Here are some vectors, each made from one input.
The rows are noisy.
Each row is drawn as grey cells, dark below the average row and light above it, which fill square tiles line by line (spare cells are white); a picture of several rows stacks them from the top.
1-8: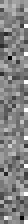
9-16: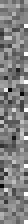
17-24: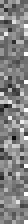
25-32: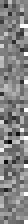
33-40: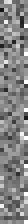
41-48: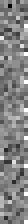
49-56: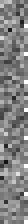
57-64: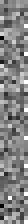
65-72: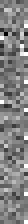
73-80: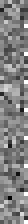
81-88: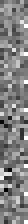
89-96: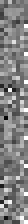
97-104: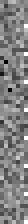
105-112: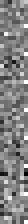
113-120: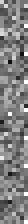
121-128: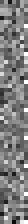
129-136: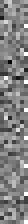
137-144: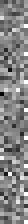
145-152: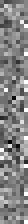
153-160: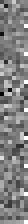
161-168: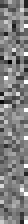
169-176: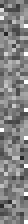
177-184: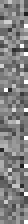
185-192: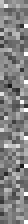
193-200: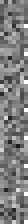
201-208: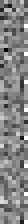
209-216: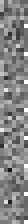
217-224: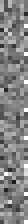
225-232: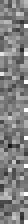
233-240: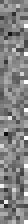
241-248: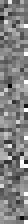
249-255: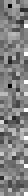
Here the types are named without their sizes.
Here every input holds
a label, together with either a label, or a point on a line.
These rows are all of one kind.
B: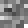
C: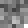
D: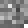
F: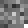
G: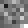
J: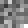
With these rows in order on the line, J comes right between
F and G.
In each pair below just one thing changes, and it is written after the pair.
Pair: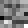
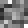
the label
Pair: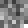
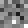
the place on the line
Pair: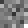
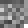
the label
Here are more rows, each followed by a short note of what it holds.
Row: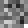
a label and a point on a line
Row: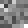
two labels
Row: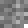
two labels
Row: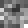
a label and a point on a line
